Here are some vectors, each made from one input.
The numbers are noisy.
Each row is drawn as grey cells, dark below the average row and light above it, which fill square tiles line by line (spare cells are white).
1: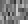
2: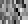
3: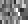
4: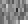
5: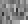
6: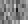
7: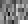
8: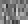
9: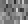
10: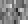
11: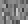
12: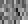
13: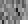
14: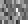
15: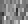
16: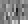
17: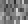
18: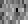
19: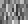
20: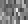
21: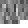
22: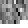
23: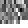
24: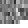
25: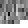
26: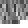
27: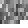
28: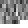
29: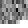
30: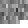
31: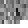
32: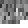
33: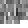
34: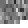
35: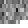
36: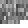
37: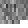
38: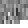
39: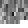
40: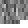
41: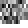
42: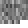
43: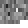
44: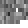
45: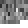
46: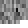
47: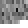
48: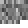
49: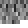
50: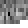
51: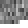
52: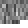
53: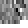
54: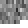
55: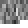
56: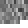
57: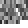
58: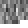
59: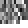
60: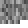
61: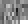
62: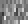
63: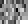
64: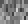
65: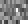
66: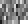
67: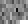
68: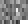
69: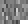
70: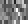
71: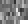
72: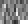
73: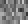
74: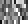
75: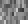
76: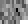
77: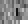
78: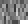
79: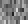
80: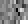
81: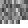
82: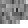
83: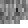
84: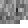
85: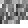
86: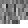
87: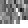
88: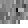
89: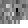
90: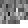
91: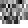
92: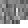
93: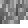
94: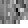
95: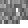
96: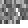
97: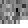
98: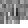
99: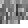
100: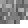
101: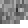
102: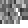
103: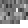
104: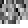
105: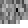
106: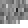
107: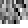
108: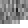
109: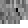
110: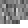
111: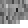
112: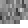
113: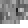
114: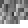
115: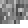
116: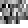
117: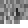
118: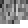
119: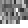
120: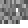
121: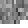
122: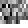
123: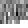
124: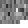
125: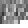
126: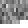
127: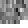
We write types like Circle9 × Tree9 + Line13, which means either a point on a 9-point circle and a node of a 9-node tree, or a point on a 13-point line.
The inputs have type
Bool × Tree12 + Unit.
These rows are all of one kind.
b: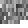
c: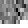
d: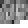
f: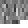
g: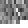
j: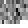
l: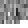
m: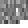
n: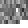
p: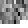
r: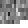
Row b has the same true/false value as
c, j, l and p.
